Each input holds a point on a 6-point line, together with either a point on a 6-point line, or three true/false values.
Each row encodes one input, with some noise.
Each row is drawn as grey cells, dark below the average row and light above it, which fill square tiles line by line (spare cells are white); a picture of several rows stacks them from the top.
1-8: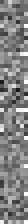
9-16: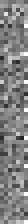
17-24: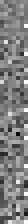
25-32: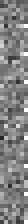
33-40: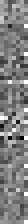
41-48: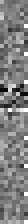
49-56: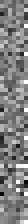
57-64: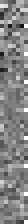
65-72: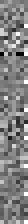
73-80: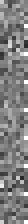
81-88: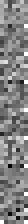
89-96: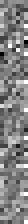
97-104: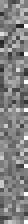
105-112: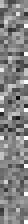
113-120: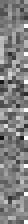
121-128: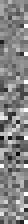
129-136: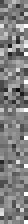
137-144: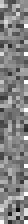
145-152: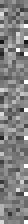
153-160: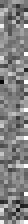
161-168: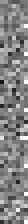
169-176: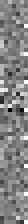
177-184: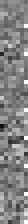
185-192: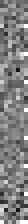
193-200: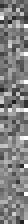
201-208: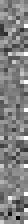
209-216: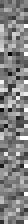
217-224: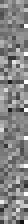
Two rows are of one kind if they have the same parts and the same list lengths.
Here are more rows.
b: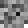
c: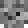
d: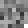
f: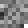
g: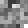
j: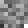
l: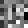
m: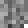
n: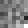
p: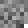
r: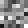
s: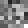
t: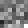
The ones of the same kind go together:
b, c, f, l, p
d, g, j, m, n, r, s, t

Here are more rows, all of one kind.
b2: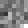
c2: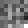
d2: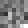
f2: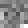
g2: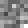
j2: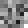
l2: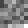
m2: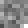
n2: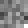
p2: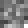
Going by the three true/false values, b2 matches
d2, f2, g2 and m2.
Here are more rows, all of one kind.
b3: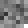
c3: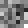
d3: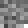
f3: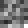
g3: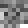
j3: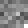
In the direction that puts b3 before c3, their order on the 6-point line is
b3, j3, f3, c3, g3, d3.
